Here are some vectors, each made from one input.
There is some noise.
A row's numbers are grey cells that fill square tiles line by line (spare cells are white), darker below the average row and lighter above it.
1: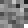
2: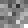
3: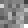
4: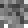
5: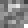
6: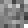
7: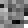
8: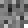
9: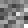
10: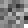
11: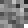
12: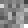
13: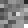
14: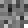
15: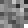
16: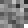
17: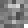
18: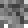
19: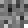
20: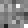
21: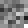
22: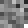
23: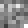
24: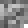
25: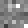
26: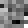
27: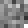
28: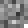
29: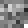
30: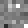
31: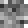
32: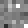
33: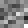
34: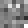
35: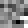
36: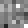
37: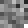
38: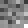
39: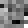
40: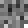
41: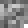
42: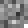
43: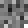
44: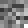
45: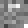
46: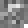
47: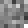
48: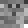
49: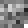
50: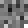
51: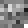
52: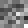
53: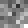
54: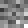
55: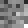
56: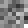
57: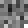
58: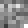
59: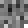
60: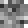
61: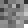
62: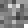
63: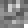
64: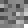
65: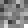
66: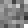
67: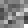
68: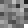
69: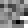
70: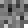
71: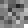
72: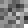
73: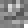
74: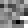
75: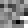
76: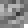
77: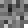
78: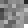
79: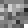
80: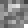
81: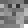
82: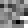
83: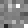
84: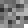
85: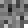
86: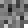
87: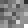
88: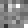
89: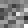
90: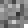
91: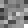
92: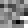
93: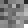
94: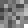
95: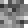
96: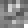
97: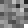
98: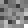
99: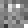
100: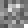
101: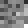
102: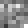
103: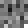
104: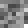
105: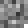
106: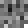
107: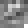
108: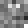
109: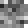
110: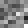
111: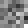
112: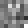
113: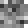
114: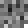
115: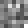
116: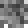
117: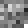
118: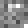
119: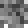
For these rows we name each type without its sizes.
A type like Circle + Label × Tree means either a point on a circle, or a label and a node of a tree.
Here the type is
Bool × List(Circle) + Line.
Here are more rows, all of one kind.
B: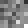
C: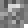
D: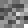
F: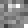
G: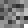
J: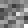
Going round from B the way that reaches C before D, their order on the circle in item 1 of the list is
B, C, F, J, D, G.
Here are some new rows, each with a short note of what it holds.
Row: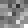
a true/false value, together with a list of one item
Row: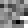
a point on a line
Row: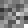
a true/false value, together with a list of two items
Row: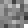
a true/false value, together with a list of one item
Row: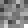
a true/false value, together with a list of two items
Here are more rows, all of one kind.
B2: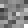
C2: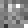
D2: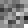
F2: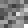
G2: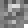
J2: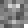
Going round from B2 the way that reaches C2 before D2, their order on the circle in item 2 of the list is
B2, C2, D2, G2, J2, F2.
